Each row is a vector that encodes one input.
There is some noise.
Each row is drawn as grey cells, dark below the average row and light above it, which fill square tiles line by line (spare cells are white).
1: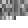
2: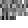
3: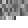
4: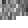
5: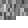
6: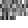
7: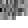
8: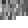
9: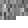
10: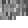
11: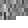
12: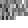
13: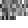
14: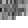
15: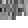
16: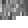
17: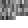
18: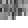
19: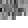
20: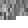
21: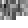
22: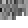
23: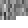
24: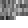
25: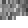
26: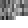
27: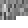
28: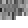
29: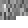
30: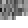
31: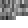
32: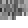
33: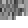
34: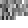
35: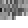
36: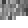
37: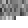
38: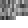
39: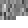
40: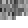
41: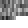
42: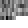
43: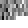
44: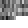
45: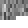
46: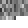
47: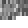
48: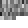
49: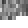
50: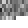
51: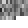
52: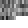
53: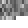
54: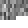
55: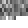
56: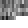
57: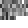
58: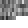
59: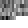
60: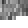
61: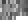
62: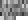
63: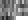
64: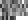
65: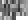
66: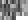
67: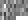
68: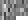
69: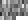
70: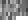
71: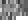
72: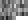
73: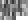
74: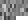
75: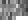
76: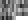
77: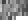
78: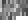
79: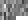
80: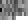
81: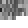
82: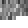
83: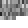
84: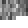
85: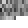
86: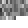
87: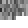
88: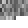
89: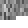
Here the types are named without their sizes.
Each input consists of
a point on a circle.
